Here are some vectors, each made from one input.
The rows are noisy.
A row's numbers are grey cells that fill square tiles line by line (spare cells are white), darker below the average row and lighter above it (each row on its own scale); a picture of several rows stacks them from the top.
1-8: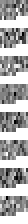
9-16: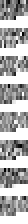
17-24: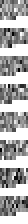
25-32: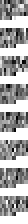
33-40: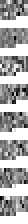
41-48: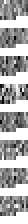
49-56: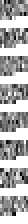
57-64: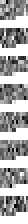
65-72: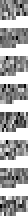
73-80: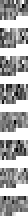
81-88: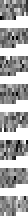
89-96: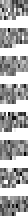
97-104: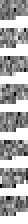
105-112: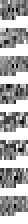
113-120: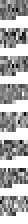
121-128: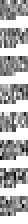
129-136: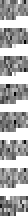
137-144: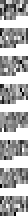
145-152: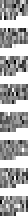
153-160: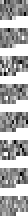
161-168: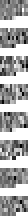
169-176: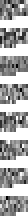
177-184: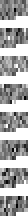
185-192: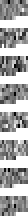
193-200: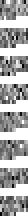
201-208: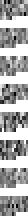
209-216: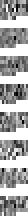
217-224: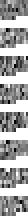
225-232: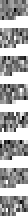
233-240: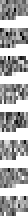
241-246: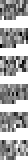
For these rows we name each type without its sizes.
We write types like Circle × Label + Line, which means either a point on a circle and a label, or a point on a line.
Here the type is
(Bool × Bool × Bool + Label) × Label + Line.
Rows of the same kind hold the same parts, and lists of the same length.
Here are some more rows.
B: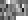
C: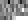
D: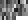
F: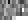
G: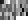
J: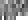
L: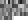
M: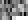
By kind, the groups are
B, D, G
C, F, L, M
J

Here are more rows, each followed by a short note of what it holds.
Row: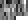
two labels
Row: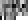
two labels
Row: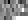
a point on a line
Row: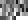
two labels
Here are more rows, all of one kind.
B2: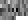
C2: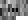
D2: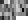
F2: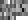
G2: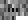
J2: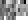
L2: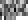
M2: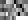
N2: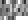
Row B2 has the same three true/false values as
F2 and N2.
